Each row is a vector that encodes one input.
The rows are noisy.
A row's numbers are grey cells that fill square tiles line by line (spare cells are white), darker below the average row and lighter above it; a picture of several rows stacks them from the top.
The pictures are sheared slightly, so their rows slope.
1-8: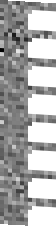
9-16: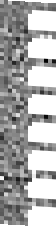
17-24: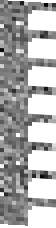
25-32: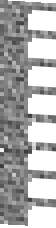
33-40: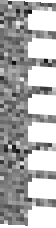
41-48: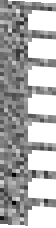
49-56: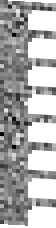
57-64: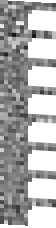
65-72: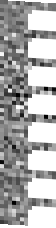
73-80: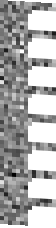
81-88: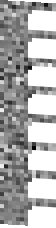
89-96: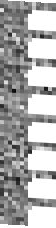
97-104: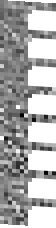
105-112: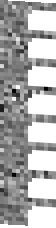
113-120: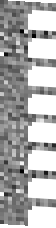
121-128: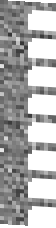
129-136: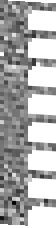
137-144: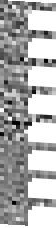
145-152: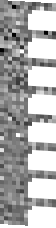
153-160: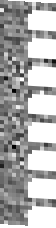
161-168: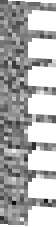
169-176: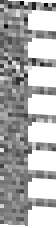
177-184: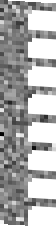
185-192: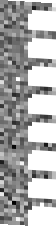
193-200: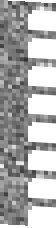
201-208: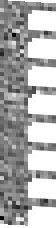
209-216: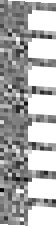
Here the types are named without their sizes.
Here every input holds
either a point on a circle and a true/false value, or a point on a line.
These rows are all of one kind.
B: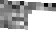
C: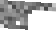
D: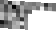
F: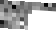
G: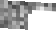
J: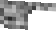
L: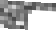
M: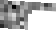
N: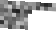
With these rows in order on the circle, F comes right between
B and D.
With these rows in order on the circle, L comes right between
B and G.
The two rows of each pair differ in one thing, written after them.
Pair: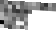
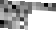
the true/false value
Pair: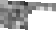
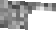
the true/false value
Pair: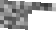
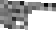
the place on the circle
